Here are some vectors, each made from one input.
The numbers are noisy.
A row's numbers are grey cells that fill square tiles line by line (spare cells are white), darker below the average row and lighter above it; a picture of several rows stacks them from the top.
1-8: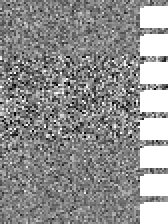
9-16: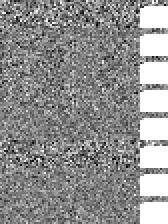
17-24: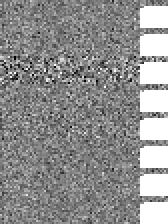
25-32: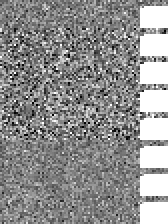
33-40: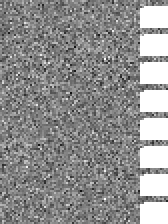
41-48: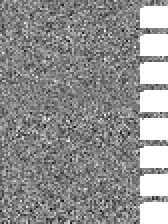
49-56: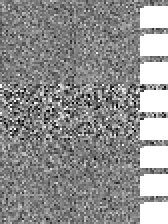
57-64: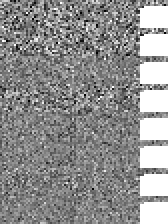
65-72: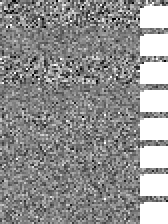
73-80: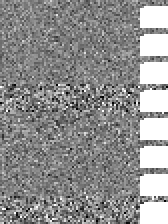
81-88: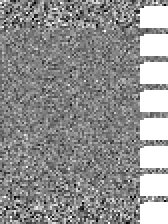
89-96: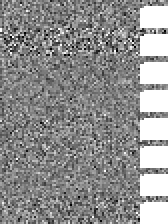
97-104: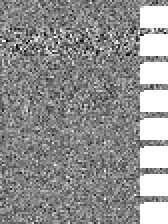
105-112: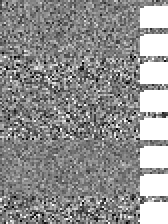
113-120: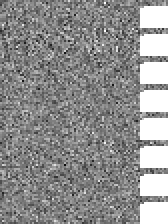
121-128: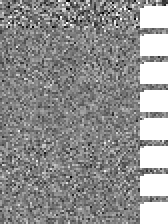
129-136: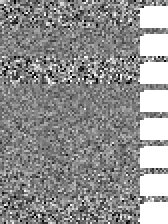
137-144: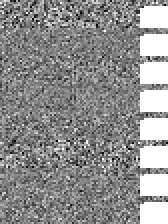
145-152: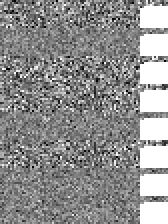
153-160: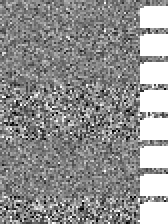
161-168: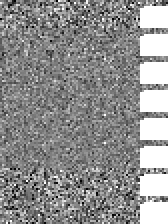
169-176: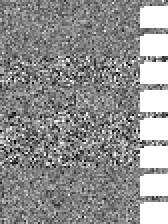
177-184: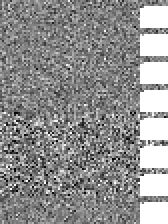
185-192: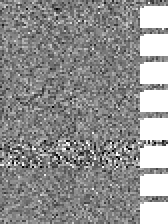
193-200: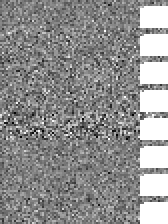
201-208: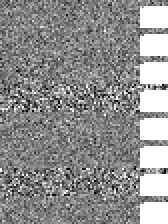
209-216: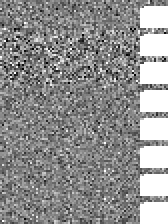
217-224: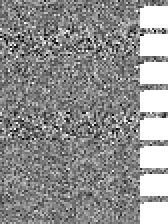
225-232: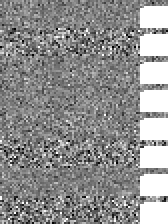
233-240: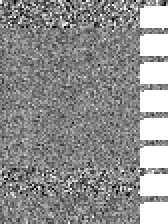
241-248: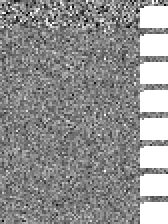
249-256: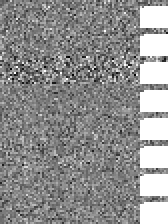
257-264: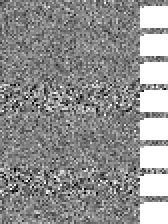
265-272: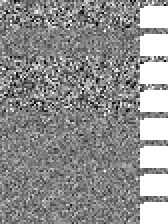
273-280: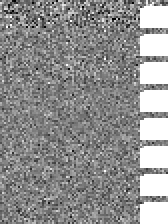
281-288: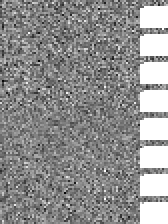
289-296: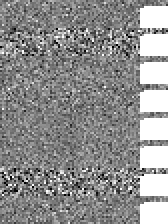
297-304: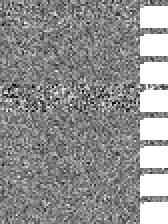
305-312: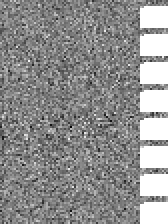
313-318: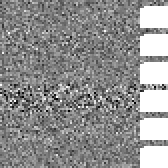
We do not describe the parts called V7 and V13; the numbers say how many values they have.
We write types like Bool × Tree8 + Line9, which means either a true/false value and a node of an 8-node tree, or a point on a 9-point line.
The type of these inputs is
(Bool × Line5 + Label8 × V13) × V7 + Circle10.
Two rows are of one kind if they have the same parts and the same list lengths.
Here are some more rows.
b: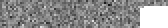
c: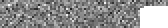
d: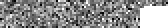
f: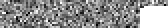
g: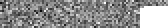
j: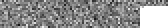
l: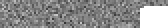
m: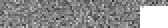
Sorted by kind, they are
b, j, l, m
c, g
d, f

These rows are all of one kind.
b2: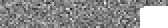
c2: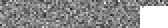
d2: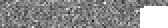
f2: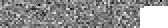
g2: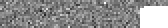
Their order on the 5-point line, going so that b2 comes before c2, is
g2, b2, f2, c2, d2.
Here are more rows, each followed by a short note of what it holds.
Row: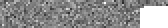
a point on a 5-point line, a true/false value and a value of V7
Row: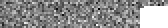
one of 8 labels, a value of V7 and a value of V13
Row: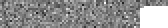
a point on a 5-point line, a true/false value and a value of V7
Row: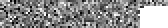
a point on a 10-point circle
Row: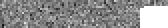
one of 8 labels, a value of V7 and a value of V13
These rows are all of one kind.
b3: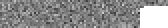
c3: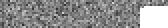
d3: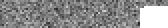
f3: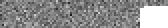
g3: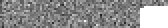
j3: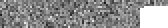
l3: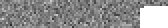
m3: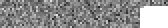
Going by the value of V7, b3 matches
l3 and m3.
